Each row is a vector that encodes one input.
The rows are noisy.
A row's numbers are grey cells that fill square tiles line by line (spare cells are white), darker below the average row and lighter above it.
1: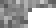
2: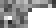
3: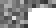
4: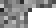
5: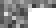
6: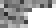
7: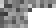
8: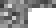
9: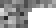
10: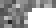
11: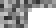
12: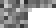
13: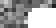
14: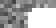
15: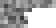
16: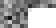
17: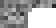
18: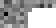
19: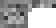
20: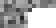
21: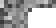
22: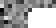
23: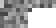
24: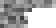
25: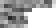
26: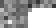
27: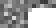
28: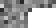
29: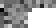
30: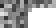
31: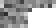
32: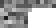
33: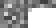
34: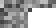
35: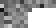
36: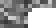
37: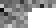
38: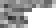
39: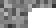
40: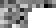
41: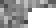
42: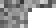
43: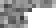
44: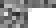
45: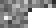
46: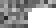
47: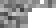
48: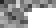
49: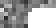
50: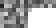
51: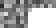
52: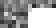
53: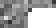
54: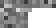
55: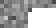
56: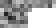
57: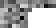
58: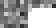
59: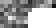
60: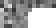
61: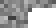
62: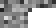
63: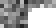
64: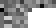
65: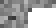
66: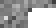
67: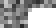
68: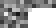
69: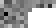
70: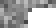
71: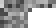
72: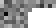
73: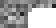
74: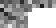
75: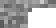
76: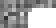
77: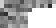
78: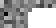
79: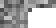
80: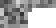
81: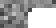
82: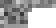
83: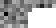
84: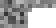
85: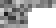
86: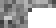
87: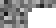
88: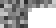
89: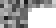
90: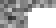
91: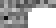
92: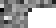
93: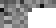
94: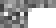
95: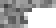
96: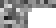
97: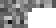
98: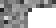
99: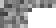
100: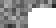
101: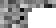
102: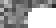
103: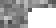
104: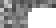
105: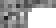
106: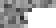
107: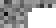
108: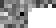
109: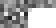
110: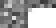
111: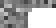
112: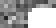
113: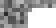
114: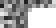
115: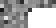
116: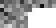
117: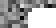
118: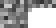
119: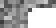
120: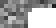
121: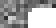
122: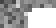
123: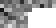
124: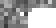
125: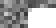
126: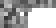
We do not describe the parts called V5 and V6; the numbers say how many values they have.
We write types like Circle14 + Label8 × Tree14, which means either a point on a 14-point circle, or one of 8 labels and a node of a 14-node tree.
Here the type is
Bool × V5 + Label4 × V6 + Unit.
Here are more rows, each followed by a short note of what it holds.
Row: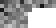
a true/false value and a value of V5
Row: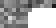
one of 4 labels and a value of V6
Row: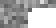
a true/false value and a value of V5
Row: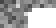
a true/false value and a value of V5
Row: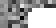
a fixed value
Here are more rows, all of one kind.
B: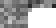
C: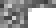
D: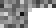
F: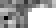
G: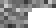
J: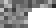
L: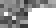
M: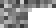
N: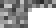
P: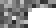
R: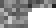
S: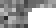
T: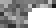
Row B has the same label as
F, R and S.
